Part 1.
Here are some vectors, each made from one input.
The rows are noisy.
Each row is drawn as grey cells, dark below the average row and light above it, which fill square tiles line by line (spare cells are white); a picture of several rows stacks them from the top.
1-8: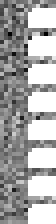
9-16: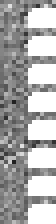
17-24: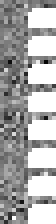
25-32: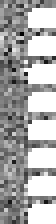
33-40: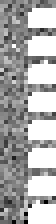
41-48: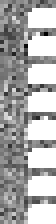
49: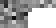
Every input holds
either one of 6 labels, or a node of a 7-node tree.
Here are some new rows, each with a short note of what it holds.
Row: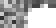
a node of a 7-node tree
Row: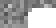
a node of a 7-node tree
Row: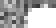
a node of a 7-node tree
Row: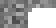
a node of a 7-node tree
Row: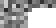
one of 6 labels
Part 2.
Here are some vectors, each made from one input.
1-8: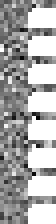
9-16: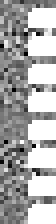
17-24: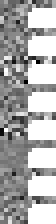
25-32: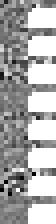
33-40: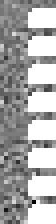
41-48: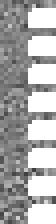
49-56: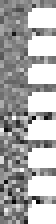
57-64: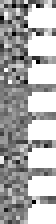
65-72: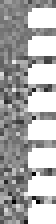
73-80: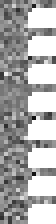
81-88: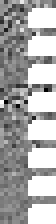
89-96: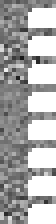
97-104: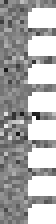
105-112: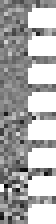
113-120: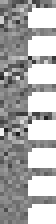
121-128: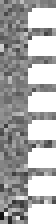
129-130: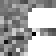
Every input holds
a point on a 9-point line and a true/false value.
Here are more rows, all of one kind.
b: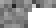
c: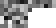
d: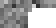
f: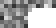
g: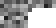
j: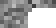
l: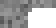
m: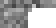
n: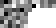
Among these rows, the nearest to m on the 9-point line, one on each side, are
d and l.
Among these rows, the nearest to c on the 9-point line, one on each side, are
f and n.
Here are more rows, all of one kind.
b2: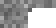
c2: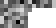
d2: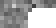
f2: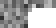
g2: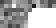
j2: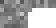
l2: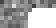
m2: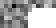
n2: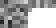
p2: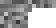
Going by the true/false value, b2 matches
d2, f2, m2 and p2.
